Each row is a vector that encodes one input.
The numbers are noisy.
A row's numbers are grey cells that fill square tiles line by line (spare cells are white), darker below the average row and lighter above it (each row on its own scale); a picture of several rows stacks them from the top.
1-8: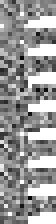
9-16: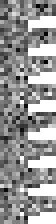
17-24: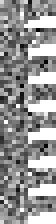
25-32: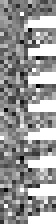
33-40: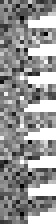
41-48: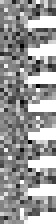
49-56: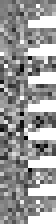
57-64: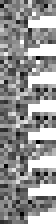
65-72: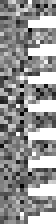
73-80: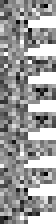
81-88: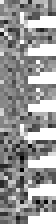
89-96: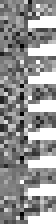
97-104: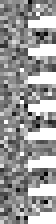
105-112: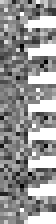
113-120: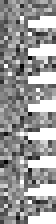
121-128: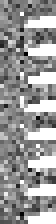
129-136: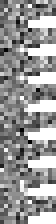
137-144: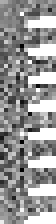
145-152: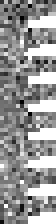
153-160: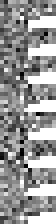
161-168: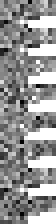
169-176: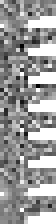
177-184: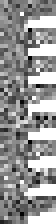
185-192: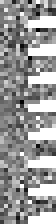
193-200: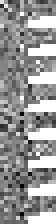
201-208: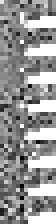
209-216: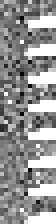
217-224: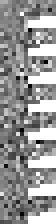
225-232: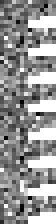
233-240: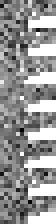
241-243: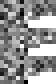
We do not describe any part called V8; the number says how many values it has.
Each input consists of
a value of V8, together with a list of up to two items, each a point on a 5-point line and a true/false value.
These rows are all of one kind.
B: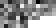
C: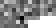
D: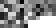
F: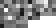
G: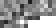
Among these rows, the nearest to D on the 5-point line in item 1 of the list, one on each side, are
B and C.
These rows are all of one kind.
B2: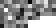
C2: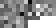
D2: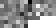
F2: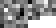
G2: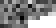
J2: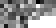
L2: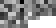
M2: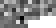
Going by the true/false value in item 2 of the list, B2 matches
D2 and J2.
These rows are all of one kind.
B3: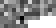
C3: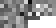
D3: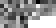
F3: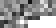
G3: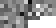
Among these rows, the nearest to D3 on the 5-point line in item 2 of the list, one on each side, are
F3 and G3.
